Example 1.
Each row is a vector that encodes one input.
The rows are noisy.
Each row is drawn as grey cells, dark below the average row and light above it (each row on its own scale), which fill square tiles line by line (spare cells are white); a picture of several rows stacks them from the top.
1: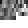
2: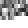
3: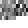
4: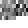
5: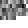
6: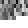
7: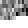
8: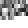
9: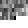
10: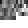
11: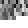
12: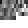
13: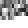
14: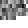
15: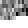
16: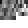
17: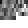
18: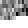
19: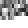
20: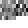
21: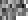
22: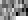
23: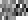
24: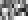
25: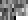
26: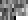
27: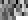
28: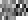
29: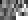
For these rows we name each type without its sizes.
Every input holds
a point on a line.
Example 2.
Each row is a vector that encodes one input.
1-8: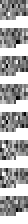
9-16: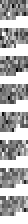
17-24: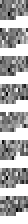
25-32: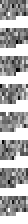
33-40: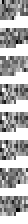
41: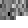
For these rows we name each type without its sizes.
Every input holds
either a fixed value, or three true/false values.
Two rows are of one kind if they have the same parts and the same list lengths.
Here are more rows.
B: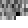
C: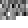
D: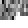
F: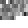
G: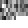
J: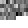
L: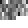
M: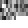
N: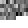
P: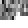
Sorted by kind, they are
B, C, D, F, J, L, N, P
G, M

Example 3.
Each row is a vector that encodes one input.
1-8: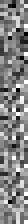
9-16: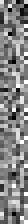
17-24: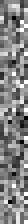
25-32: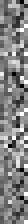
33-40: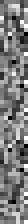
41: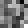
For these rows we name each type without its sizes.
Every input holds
a node of a tree.
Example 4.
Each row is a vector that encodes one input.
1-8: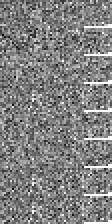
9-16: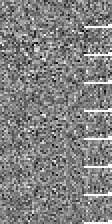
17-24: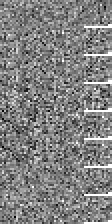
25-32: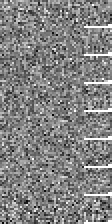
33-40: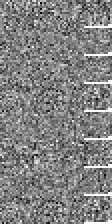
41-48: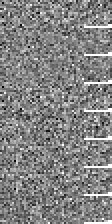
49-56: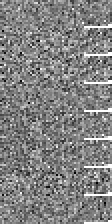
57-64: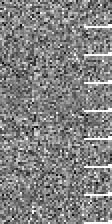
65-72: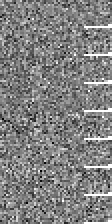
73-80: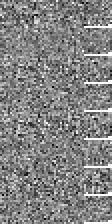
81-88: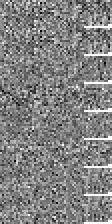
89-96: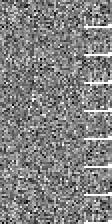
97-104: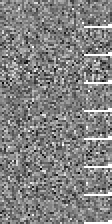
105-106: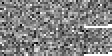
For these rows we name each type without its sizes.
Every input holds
a point on a circle.
